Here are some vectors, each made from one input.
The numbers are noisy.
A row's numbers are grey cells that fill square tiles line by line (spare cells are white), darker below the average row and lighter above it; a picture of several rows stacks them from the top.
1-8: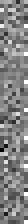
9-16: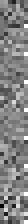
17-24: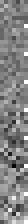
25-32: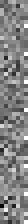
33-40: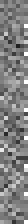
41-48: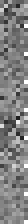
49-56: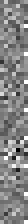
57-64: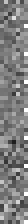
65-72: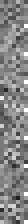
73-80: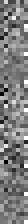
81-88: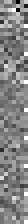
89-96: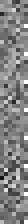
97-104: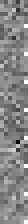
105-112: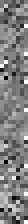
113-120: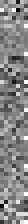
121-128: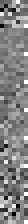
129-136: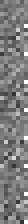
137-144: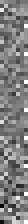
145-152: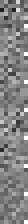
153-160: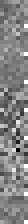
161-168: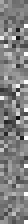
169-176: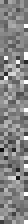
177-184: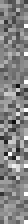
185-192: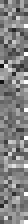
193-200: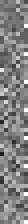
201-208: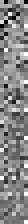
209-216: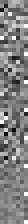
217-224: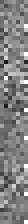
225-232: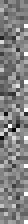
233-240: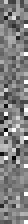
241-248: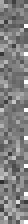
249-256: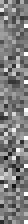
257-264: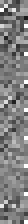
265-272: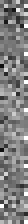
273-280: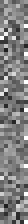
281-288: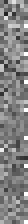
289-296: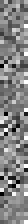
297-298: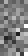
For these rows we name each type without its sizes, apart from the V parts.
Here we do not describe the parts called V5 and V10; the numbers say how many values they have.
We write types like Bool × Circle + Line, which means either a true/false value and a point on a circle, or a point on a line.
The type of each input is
(Bool × Bool × Bool × Bool + Unit) × (Line + V5 × V10).
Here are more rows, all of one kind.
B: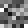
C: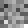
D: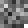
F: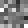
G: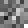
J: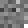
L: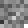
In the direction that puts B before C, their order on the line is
F, B, L, J, G, C, D.
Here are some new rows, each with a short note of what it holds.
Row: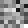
four true/false values, a value of V5 and a value of V10
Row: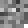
a point on a line and four true/false values
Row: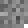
four true/false values, a value of V5 and a value of V10
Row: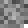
a point on a line and four true/false values
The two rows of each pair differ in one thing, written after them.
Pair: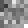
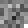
the value of V5
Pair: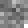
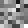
the value of V5
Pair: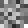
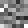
the value of V10
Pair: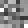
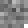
the value of V5
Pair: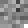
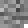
the value of V10
